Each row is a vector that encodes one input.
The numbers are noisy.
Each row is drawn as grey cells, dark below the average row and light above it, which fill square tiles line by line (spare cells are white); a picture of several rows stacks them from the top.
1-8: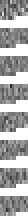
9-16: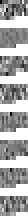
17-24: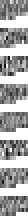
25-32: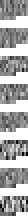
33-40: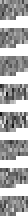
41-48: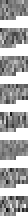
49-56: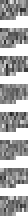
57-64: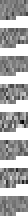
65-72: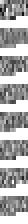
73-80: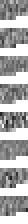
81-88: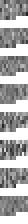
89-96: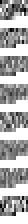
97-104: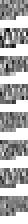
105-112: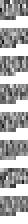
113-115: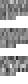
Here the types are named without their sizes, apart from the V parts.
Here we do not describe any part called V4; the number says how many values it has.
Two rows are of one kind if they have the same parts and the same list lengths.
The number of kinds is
4.
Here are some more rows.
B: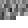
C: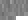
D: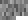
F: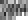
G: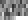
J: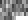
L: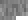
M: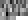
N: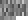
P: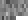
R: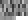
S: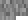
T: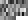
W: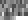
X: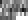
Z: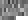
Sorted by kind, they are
B, C, D, G, L, M, T, W, Z
F, S
J, X
N, P, R

